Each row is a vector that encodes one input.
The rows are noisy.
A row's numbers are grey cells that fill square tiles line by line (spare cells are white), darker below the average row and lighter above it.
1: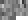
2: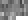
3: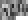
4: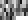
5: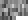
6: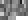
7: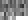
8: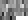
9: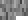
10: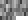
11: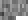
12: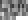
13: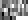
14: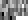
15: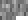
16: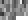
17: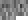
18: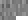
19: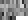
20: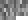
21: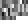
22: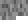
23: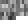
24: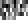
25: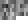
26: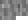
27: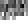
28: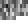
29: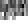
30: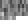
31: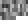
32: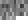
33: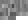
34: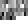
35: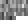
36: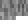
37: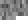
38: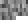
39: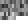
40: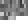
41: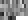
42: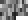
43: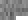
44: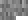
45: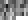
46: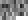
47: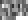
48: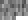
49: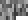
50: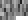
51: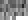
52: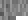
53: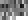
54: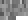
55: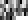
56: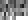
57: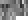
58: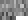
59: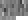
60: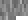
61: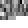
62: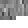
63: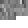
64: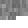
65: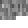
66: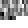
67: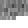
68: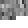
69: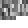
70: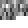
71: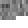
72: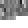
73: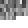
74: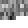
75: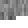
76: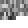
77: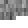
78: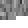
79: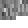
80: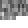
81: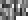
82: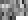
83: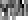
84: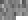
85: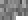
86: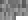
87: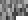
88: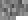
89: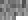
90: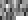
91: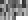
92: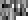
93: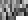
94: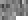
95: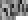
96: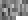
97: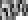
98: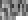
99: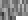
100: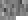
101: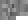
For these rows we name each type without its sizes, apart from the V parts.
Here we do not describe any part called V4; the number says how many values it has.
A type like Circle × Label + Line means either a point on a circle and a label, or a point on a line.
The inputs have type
List(Bool × V4).
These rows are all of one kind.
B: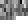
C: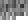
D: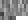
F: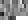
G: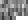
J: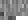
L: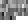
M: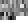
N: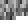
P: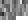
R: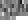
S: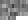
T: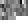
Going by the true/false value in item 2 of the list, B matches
C, J, L and S.
